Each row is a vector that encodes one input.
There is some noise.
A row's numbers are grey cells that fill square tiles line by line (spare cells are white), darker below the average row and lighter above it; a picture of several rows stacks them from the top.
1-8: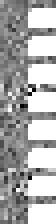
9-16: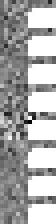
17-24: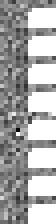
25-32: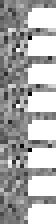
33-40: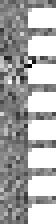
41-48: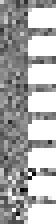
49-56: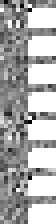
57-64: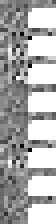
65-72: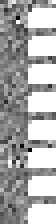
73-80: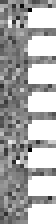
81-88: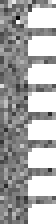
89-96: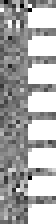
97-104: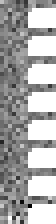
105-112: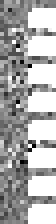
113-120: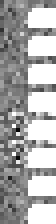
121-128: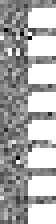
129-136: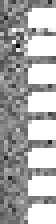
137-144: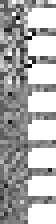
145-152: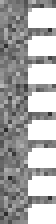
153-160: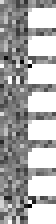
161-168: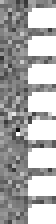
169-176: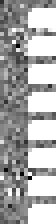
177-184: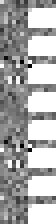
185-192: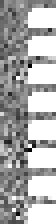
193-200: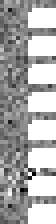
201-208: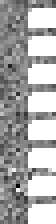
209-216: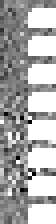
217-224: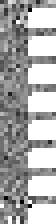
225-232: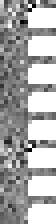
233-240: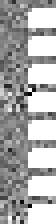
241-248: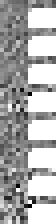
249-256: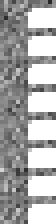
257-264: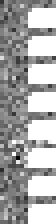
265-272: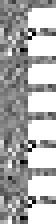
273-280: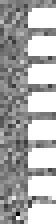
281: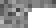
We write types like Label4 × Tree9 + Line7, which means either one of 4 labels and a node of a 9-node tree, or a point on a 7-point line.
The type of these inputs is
Line7 + Line11.
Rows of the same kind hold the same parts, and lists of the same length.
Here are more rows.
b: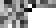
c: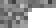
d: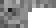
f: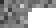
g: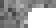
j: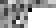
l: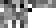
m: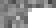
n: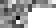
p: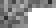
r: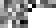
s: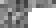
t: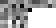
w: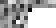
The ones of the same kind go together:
b, j, l, n, r, t, w
c, d, f, g, m, p, s

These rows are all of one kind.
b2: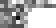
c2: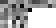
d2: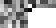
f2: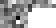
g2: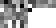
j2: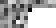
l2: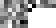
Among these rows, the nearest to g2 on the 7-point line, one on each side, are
c2 and d2.
